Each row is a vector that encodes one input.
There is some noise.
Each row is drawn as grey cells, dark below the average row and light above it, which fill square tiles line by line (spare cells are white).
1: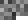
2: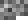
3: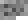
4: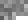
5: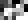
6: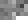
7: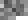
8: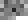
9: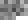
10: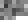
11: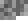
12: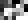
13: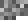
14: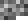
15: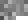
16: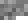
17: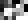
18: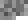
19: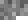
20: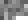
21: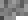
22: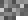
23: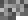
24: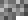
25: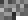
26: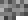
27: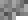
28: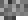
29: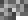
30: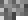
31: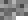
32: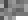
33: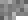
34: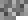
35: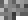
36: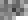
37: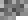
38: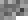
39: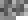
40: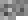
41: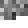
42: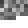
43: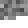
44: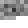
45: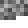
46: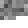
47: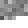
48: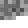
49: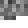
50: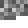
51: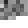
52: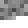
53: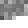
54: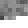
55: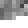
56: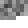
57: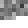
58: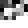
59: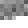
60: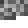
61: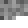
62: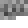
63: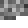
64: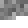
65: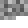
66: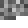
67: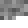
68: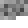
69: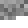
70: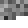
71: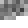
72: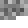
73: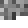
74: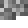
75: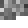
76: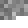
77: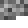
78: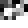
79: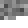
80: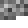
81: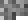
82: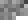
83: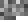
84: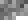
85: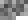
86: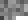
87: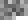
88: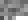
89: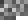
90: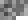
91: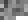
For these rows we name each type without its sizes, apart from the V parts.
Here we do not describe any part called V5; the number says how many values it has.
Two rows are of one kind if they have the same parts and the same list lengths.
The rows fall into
3 kinds.
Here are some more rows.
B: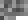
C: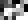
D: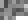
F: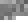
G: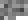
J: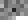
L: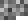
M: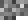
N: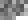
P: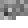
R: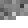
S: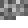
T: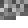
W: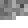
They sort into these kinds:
B, D, F, G, J, N, P, R, W
C
L, M, S, T

